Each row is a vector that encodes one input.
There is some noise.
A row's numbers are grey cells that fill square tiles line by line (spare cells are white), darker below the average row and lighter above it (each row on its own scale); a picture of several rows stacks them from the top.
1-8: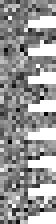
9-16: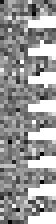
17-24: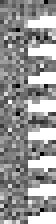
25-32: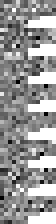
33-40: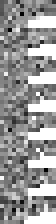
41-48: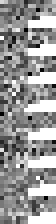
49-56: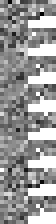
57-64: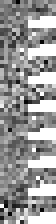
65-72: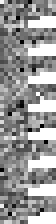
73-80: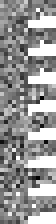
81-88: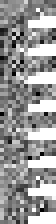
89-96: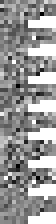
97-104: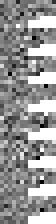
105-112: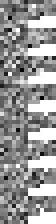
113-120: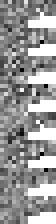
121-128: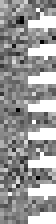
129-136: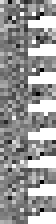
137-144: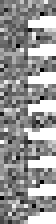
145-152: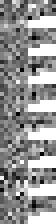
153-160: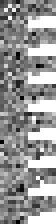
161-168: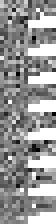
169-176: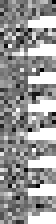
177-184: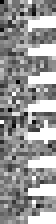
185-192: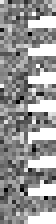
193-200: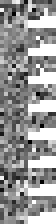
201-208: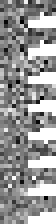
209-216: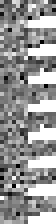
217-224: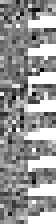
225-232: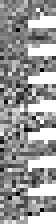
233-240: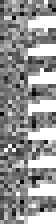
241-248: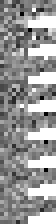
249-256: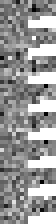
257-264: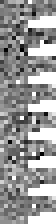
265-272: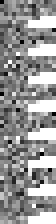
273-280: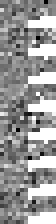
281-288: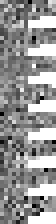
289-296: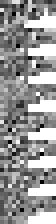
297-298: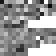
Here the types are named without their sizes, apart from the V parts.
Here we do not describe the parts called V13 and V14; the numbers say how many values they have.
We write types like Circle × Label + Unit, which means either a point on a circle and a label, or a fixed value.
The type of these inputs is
(Bool × Bool × Bool + V14) × V13 + Line.
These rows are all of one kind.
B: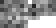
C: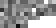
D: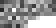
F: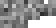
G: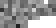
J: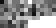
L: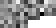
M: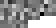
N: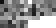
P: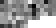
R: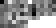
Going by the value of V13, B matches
J, N and R.
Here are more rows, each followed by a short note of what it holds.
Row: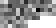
three true/false values and a value of V13
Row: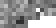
a point on a line
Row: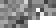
a point on a line
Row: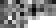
three true/false values and a value of V13
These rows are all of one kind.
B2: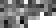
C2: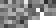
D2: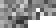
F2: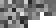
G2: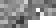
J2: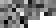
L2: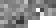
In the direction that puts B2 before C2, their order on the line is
B2, J2, F2, C2, D2, G2, L2.
